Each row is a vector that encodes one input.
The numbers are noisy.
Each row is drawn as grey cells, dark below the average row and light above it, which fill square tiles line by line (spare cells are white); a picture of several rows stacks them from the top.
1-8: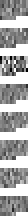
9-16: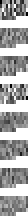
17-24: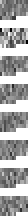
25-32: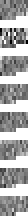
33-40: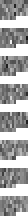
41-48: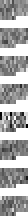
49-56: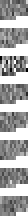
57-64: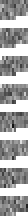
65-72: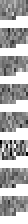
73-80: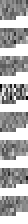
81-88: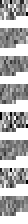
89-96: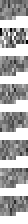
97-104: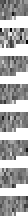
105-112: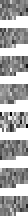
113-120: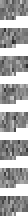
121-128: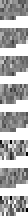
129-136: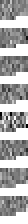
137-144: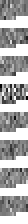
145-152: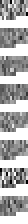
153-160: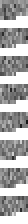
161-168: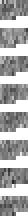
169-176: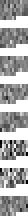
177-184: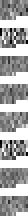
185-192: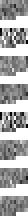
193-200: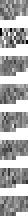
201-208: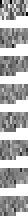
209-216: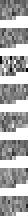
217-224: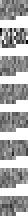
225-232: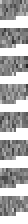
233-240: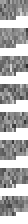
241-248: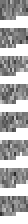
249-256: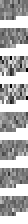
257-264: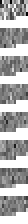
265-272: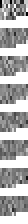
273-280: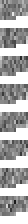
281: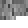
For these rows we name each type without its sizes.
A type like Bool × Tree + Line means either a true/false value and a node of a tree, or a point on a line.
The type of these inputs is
Circle × Circle × (Circle + Unit) + Line.
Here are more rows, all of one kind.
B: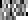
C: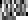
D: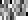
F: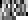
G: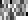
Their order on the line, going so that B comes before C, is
D, G, B, F, C.
